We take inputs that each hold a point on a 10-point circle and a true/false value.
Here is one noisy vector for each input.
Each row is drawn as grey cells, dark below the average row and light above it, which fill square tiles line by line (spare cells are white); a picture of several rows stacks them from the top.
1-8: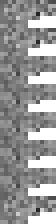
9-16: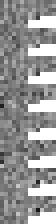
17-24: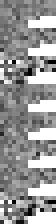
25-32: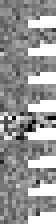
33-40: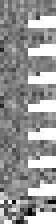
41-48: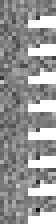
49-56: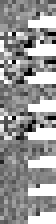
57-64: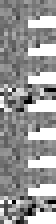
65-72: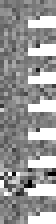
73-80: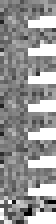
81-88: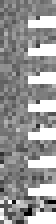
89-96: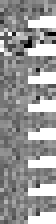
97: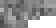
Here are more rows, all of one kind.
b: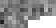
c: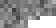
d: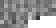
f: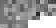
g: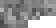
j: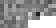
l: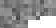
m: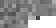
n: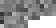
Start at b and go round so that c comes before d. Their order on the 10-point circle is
b, g, l, c, m, d, j, f, n.
